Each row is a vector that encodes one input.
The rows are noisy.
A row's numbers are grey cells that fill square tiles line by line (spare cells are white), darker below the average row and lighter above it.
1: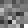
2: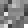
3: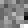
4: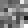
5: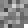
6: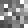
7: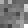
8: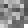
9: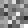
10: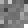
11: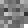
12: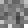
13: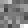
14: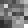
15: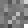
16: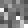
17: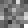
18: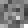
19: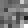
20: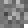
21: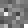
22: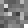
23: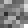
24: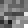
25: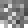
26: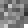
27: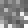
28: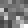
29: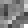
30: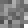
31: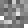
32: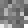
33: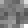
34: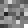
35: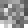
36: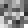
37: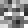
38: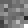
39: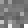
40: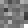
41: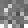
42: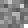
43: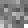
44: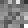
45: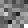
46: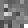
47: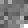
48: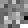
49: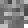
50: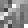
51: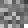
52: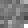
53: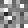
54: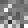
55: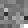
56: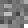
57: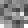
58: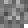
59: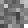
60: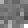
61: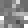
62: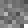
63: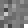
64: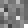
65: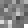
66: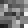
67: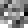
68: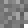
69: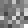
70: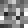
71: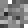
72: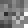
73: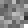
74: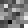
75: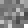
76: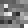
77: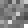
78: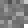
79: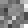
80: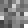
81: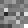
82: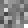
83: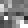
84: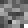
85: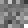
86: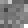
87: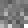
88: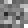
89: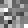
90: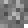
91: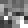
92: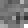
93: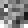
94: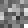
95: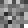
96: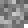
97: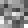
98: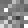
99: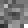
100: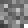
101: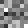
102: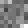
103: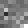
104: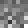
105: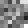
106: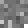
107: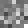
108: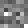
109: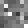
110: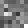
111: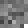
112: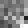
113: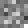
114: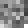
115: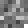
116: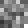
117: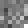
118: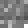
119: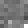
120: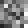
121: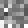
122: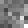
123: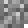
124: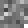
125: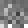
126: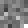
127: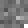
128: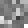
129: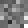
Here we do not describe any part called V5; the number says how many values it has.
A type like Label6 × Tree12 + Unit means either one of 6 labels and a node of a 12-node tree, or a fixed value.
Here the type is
Bool × (Tree9 + V5) + Unit.
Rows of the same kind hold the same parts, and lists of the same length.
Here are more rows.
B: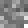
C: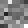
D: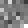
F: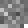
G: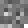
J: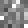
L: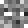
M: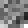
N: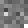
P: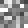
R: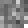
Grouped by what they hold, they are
B, D, F, G, J, N, P, R
C, L
M

